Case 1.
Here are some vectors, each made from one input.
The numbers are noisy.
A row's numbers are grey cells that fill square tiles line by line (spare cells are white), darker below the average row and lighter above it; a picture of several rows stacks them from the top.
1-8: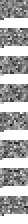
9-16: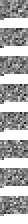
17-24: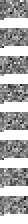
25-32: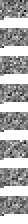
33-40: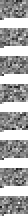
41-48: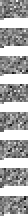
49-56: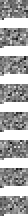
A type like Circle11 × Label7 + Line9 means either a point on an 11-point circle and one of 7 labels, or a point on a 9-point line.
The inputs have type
(Circle6 + Unit) × Line4.
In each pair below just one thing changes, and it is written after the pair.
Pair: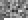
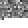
the place on the 6-point circle
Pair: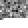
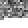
the place on the 6-point circle
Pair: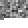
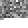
the place on the 6-point circle
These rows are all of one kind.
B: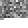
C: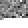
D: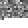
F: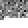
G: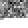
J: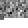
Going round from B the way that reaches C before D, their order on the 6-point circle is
B, C, J, F, D, G.
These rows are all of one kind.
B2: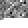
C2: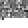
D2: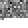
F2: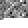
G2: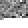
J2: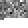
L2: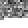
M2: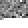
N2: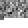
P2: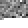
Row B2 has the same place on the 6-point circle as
F2, J2 and N2.
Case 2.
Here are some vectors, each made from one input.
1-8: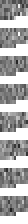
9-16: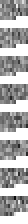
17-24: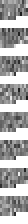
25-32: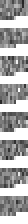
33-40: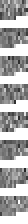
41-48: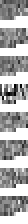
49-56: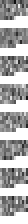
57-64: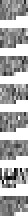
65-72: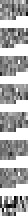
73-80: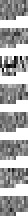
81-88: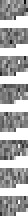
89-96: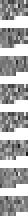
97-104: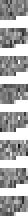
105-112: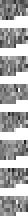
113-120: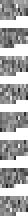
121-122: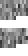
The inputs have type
List2(Line15).
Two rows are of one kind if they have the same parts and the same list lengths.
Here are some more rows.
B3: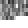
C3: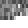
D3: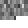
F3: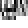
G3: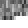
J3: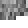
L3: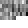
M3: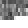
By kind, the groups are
B3, C3, G3, M3
D3, J3, L3
F3

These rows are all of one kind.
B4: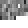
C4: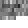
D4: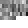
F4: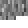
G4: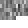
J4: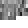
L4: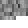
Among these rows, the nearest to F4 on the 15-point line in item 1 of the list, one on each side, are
B4 and C4.
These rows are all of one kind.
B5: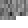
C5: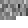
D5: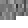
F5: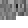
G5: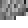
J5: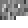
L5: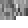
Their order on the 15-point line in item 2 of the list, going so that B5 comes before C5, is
J5, G5, L5, B5, C5, F5, D5.
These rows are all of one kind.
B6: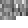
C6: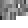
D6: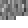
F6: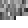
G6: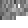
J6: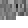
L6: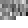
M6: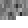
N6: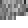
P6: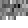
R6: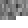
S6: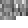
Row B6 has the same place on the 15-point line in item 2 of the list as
G6 and S6.
